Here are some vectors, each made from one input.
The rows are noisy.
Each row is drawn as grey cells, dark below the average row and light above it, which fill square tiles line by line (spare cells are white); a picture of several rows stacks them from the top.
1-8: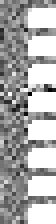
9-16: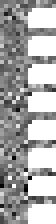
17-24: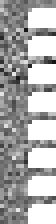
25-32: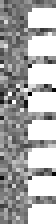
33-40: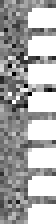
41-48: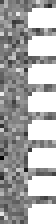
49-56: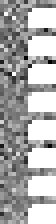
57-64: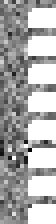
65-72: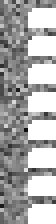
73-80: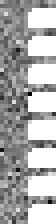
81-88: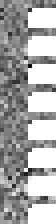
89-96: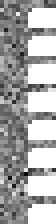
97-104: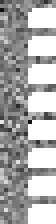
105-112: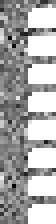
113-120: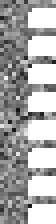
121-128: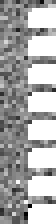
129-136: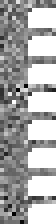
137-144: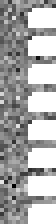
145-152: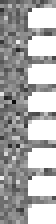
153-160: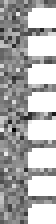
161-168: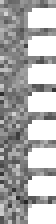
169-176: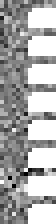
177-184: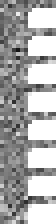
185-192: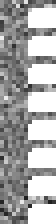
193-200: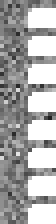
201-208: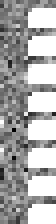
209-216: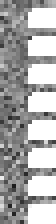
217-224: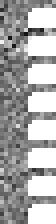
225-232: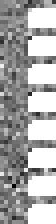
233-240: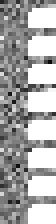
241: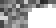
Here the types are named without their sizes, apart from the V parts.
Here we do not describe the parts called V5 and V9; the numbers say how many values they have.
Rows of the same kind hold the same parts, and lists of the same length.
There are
3 kinds of row.
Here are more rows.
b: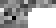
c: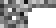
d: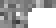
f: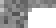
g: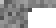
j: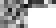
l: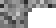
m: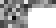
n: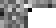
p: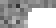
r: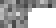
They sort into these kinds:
b, d, l, m, r
c, f, j, p
g, n

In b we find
two labels.
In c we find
a true/false value, a value of V5 and a value of V9.
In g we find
a point on a line and a value of V9.
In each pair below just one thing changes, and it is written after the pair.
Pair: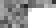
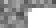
the value of V5
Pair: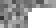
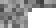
the value of V9
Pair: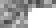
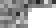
the value of V5
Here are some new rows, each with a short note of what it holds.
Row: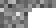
two labels
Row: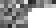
a point on a line and a value of V9
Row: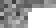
a true/false value, a value of V5 and a value of V9
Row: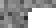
a point on a line and a value of V9
